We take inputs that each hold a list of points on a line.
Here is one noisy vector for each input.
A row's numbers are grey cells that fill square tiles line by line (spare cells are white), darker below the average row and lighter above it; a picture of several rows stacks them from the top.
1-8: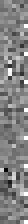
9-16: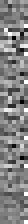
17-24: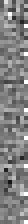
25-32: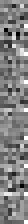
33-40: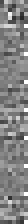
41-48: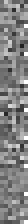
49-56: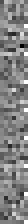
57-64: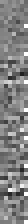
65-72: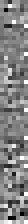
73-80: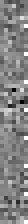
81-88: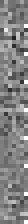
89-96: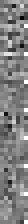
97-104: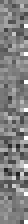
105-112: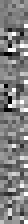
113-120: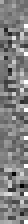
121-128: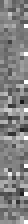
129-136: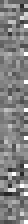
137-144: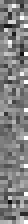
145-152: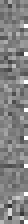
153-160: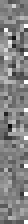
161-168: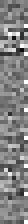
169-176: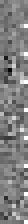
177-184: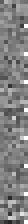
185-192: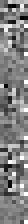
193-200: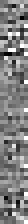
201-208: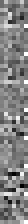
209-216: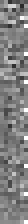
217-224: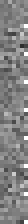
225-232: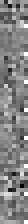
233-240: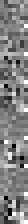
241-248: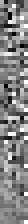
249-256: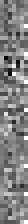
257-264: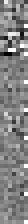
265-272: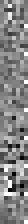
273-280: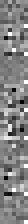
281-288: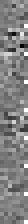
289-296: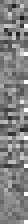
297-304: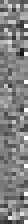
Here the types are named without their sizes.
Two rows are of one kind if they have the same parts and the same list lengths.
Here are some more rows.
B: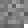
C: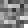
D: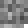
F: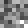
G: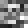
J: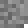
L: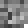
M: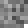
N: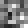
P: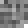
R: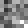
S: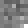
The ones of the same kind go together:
B, J, L
C, D, G, M, N, P, S
F, R

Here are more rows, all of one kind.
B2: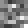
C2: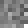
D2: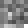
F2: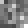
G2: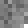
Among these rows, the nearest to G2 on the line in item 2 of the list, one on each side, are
C2 and F2.
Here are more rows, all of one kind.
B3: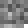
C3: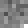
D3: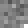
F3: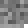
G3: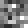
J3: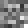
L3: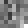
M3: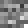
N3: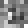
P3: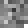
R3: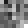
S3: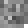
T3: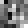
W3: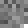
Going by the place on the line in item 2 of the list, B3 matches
P3, R3 and S3.
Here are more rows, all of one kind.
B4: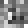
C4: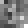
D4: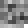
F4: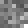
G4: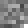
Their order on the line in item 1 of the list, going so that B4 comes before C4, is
B4, C4, G4, D4, F4.
